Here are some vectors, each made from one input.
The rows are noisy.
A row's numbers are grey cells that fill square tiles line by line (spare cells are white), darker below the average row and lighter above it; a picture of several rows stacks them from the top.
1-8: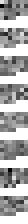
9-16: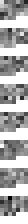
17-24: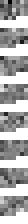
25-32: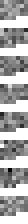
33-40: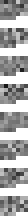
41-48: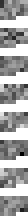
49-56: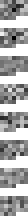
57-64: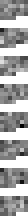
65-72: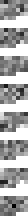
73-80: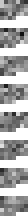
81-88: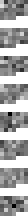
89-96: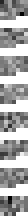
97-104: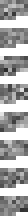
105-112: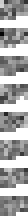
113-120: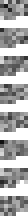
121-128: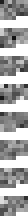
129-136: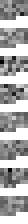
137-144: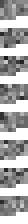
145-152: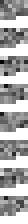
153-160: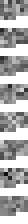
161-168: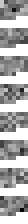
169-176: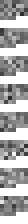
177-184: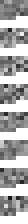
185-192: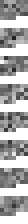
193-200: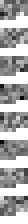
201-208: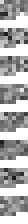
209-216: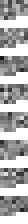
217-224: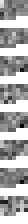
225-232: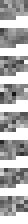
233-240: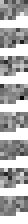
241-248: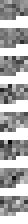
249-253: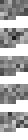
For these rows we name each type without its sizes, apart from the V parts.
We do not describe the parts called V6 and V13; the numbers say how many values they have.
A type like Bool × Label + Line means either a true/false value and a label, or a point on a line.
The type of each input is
Line × (Line + V13) + V6.
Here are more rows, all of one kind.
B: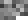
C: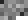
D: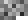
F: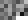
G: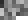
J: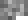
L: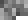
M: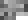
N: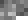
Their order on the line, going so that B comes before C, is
D, M, B, J, F, C, N, L, G.
